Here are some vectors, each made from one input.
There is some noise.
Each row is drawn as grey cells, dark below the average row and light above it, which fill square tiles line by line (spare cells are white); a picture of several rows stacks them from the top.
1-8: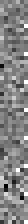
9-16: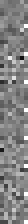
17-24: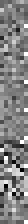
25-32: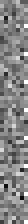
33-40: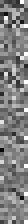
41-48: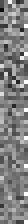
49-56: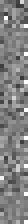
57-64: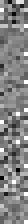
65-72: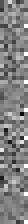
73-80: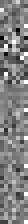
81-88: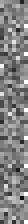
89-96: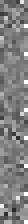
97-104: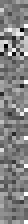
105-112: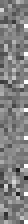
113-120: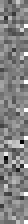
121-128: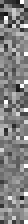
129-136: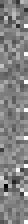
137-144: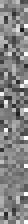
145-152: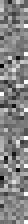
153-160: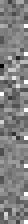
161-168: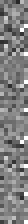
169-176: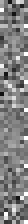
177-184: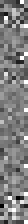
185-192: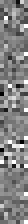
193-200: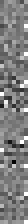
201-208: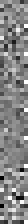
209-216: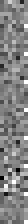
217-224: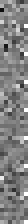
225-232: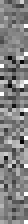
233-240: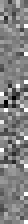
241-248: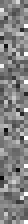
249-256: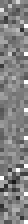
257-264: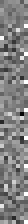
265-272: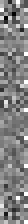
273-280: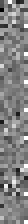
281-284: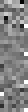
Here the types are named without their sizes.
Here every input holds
either a point on a circle, or three true/false values.
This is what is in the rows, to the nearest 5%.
About 50% of them hold a point on a circle. The rest hold three true/false values.
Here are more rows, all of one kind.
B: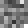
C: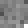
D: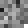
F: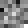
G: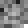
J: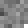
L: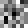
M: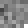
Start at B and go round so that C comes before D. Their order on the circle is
B, F, G, J, C, M, L, D.
